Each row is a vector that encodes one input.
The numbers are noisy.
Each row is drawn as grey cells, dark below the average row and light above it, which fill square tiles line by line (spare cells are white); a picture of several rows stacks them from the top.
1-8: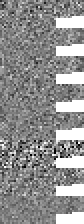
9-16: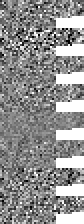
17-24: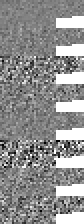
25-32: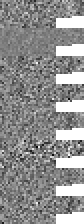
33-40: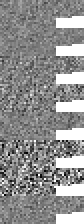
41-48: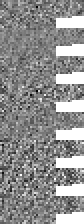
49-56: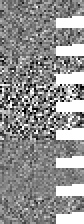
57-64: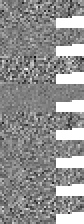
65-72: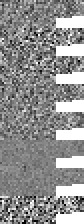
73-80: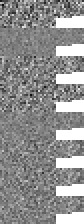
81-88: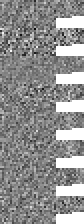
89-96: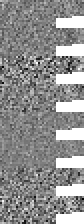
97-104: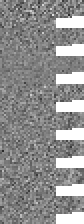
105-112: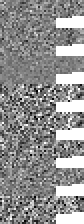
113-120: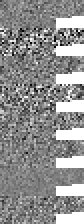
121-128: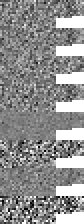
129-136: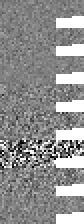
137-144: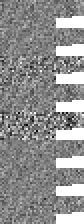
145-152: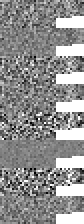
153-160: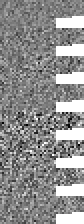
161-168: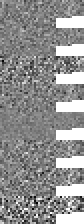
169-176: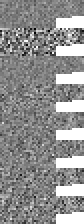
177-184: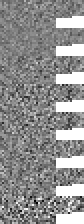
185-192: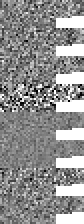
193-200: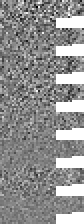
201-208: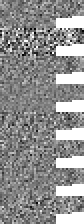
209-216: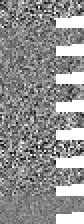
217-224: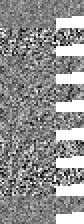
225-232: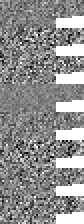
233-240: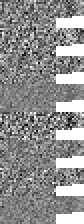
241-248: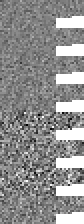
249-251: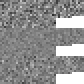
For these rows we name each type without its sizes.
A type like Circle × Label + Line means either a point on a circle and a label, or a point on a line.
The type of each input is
Label × Label × Label × (Label + Tree).
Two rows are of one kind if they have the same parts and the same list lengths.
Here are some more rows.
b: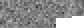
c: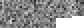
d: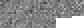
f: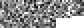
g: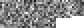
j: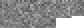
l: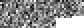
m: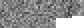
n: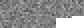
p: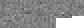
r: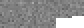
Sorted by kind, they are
b, c, l
d, f, g, j, m, n, p, r

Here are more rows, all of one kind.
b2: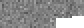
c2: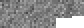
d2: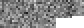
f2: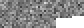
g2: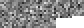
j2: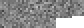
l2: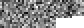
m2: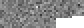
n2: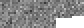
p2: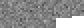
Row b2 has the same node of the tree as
c2, g2 and n2.
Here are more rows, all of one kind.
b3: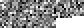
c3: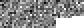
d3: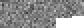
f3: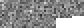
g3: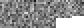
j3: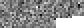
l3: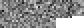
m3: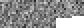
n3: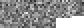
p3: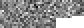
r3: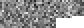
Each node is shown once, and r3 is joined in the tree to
g3, l3 and p3.
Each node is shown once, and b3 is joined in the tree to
l3.
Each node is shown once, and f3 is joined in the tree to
l3.
